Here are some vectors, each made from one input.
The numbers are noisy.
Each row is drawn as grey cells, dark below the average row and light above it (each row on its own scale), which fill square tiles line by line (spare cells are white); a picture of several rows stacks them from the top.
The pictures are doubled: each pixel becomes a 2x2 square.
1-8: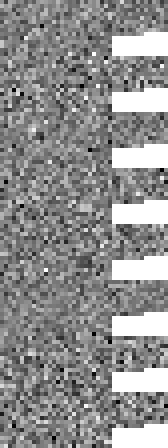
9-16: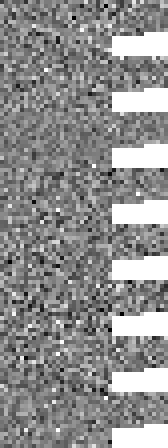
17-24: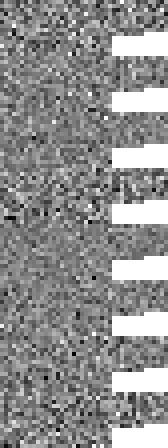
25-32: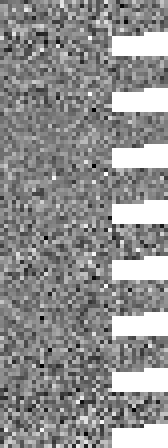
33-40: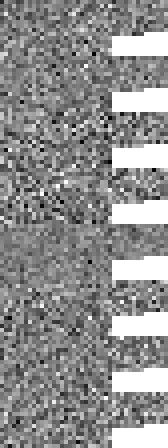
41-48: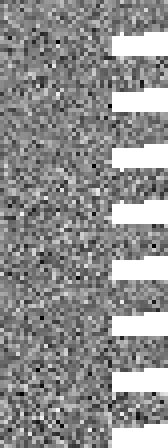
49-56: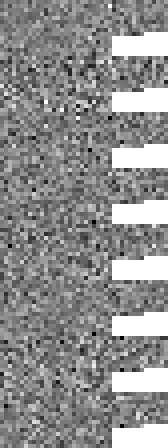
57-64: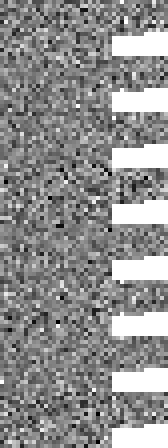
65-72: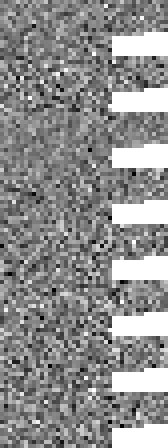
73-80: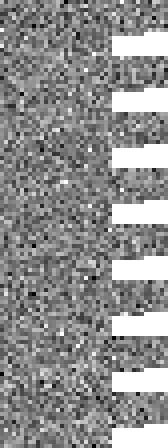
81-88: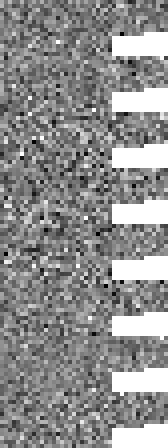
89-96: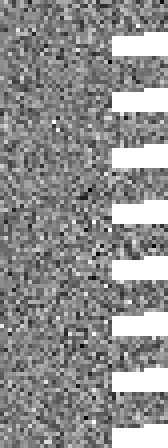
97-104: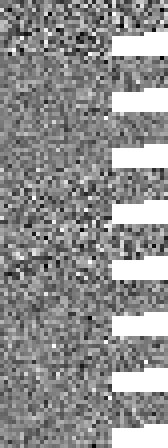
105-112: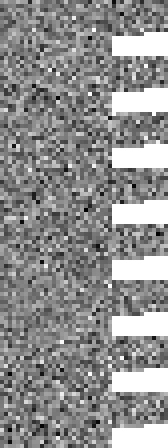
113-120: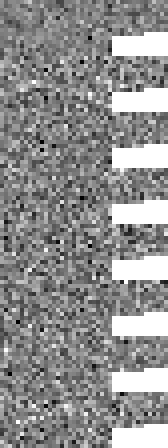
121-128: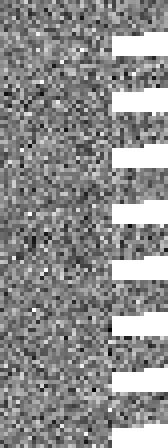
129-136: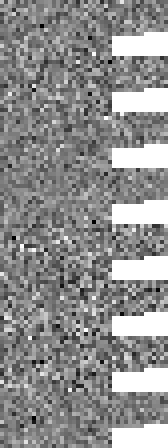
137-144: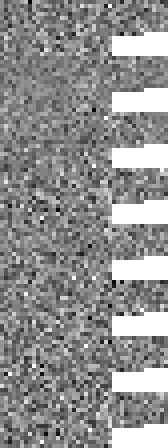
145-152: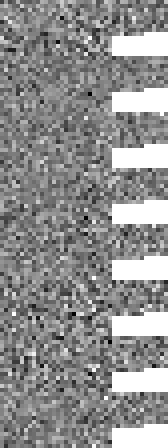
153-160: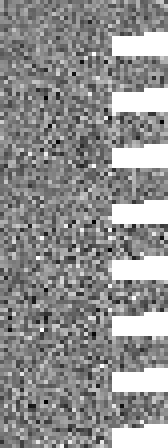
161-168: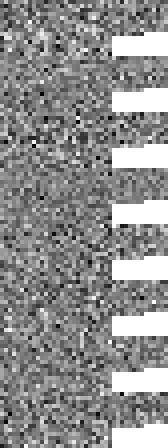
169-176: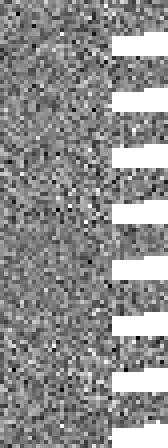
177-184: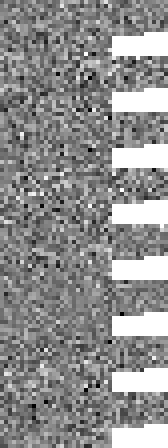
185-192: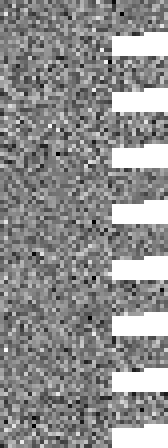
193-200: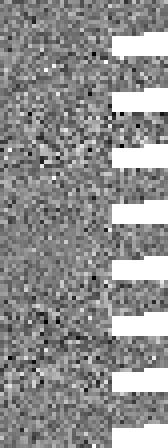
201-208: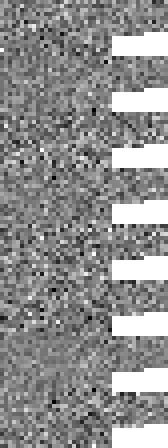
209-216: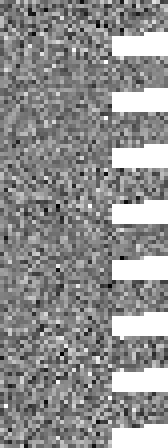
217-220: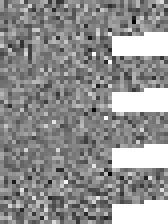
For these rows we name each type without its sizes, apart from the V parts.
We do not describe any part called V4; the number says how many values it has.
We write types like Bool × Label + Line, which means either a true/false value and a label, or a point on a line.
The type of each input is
(Bool × V4 + Unit) × Tree.
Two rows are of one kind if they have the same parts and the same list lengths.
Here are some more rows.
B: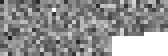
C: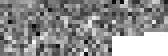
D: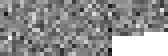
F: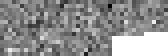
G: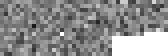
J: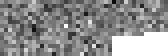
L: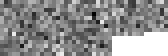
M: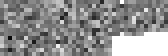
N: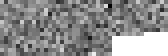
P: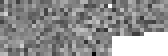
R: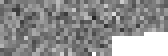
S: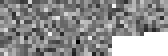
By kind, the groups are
B, M, P, S
C, D, F, G, J, L, N, R

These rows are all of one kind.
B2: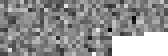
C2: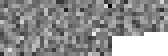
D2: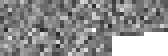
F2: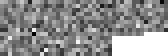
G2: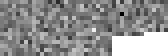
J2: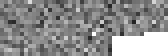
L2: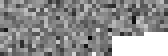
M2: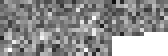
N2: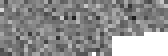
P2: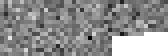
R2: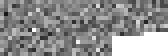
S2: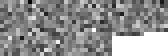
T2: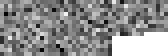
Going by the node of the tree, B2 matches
L2 and N2.
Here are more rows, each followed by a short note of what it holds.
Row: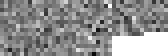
a node of a tree
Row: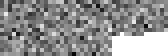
a node of a tree
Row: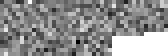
a node of a tree
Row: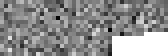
a node of a tree, a true/false value and a value of V4
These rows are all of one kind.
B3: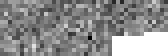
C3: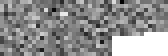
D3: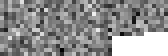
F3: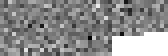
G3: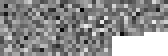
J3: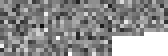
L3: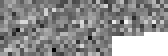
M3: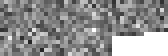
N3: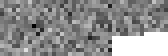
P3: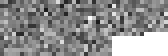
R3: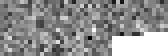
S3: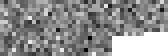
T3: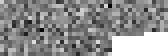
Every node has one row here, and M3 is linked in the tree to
R3.
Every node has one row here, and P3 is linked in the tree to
B3.
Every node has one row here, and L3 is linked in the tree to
N3.
